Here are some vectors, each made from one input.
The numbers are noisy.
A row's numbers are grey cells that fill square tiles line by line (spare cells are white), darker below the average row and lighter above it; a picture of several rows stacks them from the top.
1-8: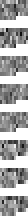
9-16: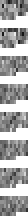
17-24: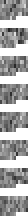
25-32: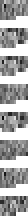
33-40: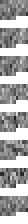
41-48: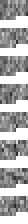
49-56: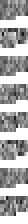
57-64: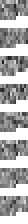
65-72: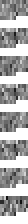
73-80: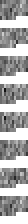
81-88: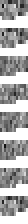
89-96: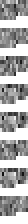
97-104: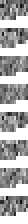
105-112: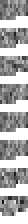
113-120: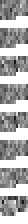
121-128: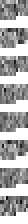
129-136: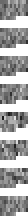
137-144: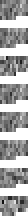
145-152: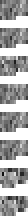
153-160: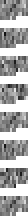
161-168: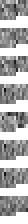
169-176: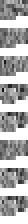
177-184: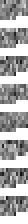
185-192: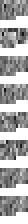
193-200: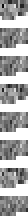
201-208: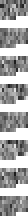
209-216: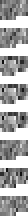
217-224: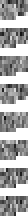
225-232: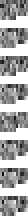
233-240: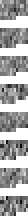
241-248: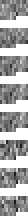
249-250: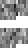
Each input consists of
either a point on a 4-point line and a true/false value, or a point on a 9-point line.
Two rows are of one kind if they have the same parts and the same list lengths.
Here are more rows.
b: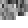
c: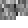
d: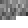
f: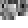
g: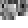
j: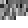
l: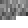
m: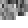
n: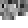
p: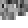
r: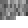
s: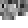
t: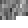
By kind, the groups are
b, f, g, j, m, n, p, s
c, d, l, r, t

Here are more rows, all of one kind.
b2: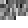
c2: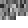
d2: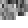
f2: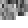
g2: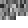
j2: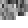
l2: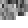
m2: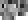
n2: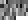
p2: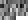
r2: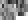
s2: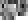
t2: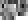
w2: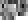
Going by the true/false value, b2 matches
c2, g2, n2 and p2.
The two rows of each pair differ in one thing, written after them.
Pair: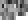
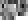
the place on the 4-point line
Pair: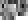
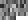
the true/false value
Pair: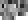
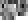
the place on the 4-point line
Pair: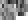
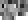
the place on the 4-point line
